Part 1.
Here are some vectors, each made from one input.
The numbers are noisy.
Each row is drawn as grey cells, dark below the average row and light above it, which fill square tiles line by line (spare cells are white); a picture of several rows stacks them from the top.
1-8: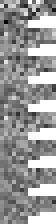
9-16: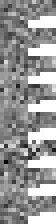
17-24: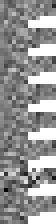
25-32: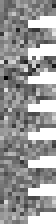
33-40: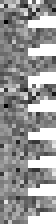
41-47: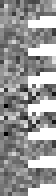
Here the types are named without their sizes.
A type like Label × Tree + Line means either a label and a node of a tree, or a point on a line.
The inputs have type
List(Line).
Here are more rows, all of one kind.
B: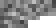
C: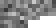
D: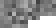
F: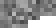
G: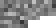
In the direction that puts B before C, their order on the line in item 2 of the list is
D, F, B, C, G.
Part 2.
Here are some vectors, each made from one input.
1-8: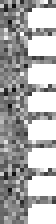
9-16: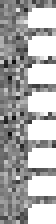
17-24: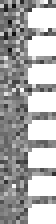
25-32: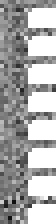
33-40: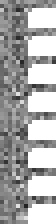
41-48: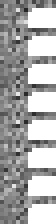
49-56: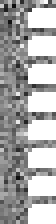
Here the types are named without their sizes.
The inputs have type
List(Line).
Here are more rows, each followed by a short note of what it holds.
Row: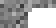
a list of one item
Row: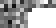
the empty list
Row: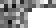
the empty list
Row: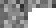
a list of one item
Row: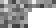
a list of one item
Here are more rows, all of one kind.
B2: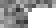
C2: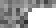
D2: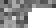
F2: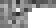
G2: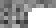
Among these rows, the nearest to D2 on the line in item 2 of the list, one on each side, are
B2 and G2.
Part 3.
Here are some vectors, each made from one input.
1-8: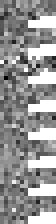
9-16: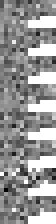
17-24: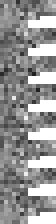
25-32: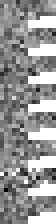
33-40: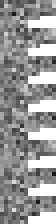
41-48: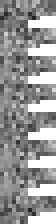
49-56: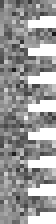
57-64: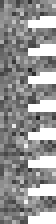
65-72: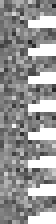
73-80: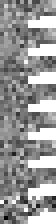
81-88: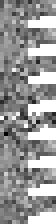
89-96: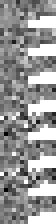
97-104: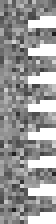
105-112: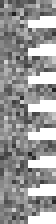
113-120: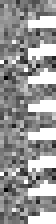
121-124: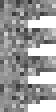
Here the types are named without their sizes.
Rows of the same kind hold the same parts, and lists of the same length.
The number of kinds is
3.
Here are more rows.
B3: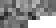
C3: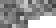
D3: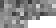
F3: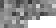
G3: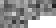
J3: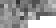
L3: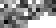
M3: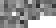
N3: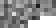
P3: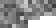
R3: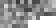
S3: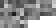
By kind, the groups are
B3, C3, G3, M3, N3, P3
D3, F3, J3, R3, S3
L3

